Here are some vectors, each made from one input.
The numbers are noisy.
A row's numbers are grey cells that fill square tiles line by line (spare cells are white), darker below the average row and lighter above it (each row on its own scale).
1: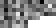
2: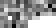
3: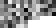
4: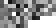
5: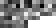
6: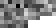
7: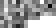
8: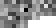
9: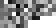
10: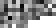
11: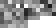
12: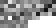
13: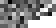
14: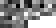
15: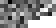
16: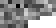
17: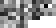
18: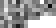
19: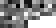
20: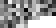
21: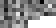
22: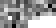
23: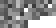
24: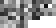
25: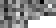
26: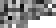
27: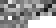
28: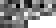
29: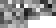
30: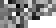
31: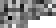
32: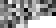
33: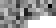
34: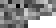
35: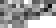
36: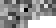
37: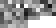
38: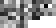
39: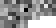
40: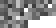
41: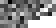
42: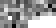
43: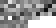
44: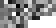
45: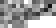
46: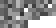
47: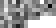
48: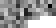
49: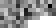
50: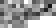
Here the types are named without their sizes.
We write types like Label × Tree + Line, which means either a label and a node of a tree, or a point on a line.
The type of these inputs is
Bool × Bool × Bool × Bool.
